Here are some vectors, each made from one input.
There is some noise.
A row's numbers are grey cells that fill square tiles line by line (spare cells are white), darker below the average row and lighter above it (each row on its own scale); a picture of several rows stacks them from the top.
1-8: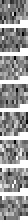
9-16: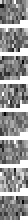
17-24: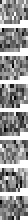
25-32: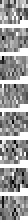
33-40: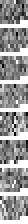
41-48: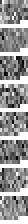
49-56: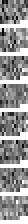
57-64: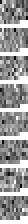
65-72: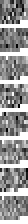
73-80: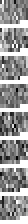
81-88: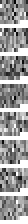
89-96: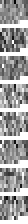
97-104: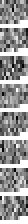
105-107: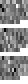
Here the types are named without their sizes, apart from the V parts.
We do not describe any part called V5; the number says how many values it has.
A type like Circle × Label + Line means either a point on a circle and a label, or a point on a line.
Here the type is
List(Bool × V5).
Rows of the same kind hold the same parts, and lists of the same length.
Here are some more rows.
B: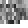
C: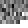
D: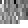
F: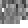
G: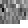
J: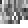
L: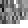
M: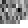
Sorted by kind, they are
B, F, G, L, M
C
D, J

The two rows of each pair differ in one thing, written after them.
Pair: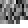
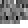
the true/false value in item 1 of the list
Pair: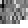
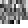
the true/false value in item 1 of the list
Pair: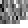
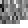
the true/false value in item 2 of the list
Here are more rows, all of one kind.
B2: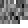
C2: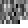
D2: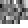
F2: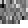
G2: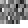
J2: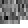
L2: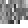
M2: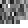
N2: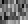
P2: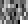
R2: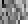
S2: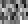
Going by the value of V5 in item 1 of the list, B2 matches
J2 and N2.
